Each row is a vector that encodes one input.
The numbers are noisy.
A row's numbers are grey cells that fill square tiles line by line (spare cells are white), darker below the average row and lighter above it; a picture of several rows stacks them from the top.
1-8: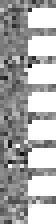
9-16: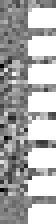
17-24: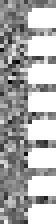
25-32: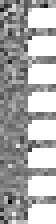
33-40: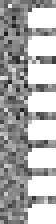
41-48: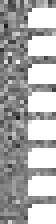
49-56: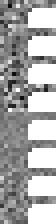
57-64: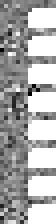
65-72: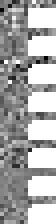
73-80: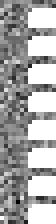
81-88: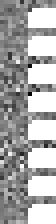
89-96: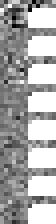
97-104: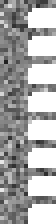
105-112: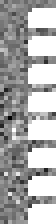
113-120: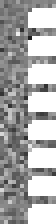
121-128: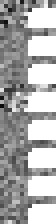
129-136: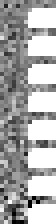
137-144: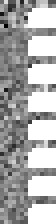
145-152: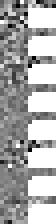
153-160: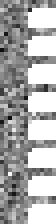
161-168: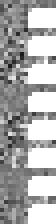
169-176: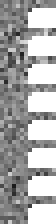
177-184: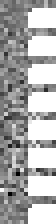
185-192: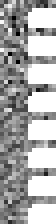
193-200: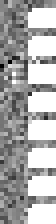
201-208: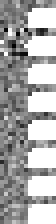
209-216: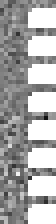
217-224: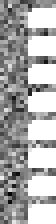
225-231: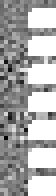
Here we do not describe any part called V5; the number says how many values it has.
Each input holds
a true/false value, together with either a point on an 11-point circle, or a value of V5.
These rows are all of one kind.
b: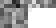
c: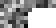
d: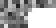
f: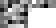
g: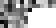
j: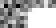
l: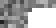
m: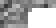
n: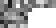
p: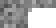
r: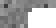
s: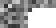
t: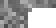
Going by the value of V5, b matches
d, f, l and t.
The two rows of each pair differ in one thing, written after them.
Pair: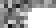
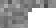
the place on the 11-point circle
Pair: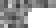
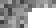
the true/false value
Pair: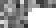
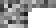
the place on the 11-point circle
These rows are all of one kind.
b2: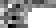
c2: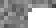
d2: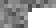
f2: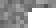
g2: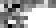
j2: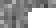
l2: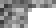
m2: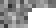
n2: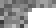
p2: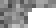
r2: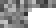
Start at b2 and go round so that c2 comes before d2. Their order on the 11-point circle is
b2, g2, c2, f2, n2, p2, j2, l2, r2, d2, m2.
